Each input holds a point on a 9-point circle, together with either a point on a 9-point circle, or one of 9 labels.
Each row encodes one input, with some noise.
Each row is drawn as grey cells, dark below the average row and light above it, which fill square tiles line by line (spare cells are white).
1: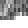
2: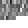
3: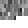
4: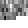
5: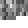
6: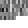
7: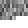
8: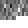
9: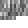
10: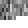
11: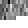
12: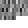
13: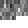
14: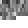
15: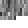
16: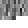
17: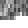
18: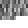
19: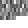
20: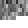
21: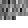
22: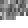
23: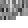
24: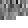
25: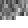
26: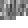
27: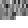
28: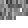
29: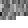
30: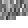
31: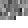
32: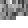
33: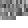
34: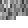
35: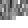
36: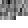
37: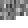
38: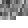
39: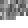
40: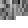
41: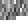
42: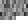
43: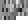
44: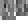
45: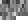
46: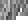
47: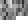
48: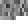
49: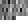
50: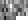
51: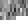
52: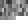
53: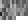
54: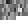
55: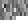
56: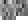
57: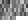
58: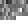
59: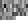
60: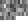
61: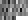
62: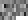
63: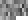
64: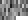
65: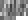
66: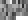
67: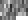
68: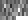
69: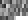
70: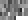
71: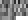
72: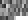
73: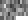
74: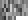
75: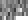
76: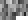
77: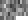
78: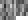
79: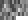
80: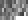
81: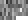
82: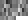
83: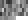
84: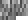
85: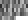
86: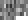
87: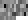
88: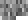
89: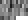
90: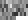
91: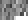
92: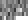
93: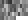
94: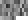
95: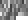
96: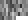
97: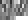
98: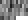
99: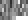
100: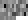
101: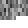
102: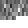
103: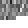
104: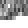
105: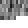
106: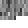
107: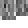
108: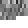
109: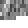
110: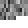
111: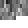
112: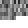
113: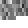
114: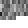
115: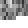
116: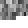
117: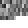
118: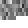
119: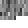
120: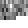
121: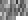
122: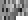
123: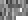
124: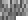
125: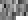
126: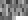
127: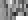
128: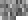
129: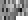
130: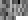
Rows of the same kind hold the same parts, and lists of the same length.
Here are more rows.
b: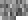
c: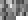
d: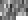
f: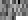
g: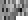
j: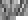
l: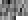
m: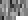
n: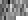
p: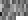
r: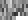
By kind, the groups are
b, c, f, g, l, n, p, r
d, j, m

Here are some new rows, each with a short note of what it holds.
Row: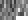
a point on a 9-point circle and one of 9 labels
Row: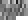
a point on a 9-point circle and one of 9 labels
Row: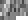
a point on a 9-point circle and one of 9 labels
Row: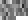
a point on each of two 9-point circles
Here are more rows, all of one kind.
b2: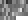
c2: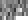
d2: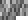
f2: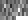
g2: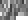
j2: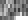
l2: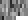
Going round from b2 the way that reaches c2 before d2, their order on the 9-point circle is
b2, f2, c2, j2, g2, d2, l2.
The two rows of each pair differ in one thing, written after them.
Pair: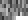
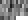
the label
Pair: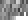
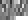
the place on the 9-point circle
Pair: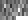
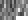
the label
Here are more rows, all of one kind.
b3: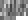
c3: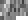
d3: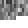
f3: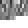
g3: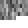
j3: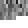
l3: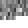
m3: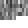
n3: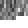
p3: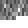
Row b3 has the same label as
d3, m3 and n3.
